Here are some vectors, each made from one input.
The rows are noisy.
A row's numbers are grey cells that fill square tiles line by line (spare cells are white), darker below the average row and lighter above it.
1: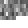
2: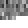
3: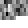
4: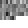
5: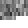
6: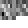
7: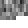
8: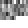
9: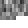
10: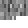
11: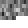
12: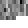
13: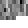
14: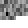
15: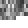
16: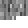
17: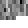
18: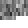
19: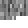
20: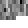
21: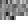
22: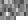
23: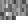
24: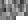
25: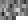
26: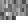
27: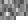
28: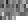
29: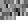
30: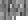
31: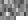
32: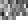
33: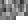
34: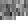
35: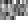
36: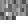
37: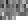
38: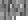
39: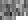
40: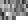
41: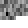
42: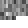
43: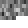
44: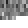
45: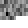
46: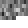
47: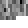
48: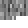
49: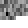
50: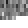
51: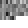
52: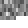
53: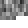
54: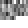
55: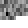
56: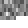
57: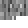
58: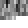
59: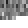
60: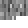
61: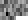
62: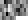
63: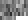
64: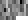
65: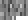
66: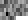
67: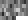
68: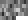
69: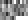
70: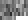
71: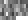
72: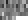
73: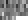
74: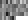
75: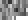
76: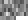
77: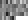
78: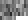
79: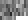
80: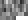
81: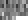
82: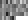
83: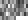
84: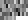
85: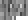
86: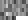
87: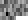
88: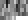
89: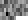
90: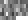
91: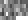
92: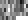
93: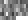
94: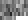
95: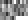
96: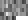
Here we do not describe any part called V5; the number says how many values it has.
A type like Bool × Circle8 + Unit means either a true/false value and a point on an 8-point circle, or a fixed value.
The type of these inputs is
Bool × (Circle6 + V5).
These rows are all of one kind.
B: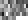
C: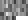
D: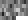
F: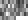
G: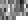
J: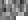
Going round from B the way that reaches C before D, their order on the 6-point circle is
B, F, J, G, C, D.
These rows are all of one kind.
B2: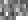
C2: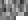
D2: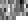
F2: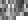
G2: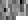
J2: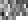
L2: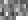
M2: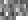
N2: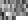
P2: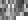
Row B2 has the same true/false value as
C2, G2, L2 and M2.
